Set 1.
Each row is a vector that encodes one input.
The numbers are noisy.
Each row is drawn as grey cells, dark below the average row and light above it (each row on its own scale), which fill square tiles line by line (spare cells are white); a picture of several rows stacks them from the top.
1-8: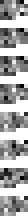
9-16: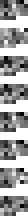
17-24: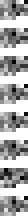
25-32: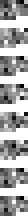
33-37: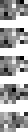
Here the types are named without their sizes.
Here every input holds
a point on a line.
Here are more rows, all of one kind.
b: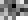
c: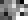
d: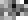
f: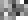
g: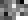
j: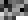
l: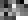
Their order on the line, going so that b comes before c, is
f, d, b, j, l, g, c.
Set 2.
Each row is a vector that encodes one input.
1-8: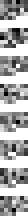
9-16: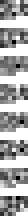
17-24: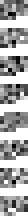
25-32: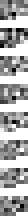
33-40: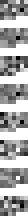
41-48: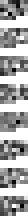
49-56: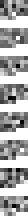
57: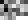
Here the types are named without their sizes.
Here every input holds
either a fixed value, or four true/false values.
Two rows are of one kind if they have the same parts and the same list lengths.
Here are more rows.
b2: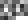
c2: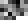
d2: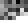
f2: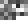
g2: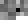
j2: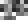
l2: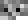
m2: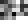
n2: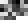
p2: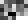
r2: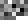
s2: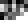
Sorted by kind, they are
b2, c2, f2, g2, j2, l2, m2, n2, p2, r2
d2, s2

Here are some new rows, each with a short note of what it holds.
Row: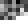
a fixed value
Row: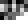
a fixed value
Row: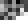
a fixed value
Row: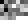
four true/false values
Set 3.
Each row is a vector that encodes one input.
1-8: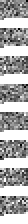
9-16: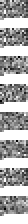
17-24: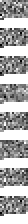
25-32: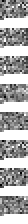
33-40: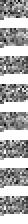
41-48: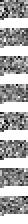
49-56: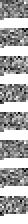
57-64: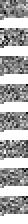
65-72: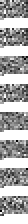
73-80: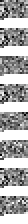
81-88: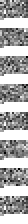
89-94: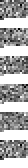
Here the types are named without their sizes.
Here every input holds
a point on a circle.
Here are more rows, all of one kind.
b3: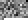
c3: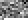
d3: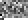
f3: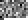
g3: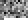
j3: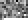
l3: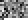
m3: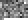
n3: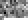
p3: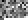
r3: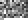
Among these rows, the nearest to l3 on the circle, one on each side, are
f3 and m3.
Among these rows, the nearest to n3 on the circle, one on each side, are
g3 and p3.
